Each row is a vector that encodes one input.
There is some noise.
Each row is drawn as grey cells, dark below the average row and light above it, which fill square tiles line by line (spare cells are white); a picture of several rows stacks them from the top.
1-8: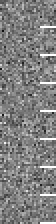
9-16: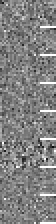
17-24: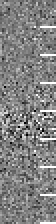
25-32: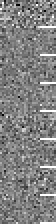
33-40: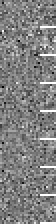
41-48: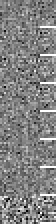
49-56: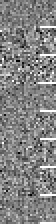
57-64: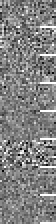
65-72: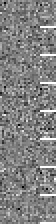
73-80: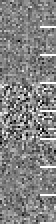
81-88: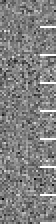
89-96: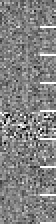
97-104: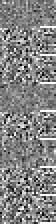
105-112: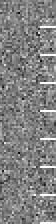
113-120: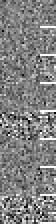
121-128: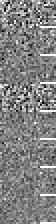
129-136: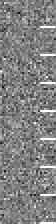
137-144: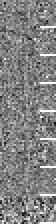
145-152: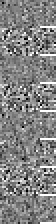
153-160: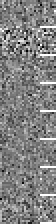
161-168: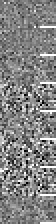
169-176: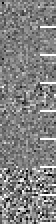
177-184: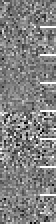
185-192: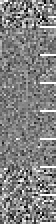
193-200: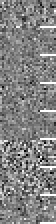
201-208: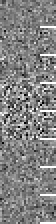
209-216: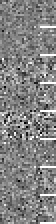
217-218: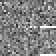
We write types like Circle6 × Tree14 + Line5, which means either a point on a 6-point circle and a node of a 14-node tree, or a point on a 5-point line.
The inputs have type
Bool × Tree8 + List2(Circle8 + Line5).
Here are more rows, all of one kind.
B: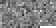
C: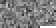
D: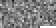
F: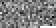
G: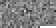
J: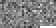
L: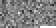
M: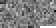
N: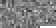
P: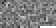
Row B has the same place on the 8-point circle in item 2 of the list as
C, D, G and N.
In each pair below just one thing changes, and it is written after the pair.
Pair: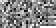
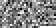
the true/false value
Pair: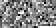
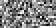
the node of the tree
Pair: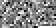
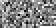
the true/false value
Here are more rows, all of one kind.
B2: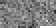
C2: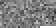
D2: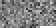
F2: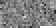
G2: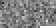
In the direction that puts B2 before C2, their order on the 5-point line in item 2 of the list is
D2, F2, B2, C2, G2.
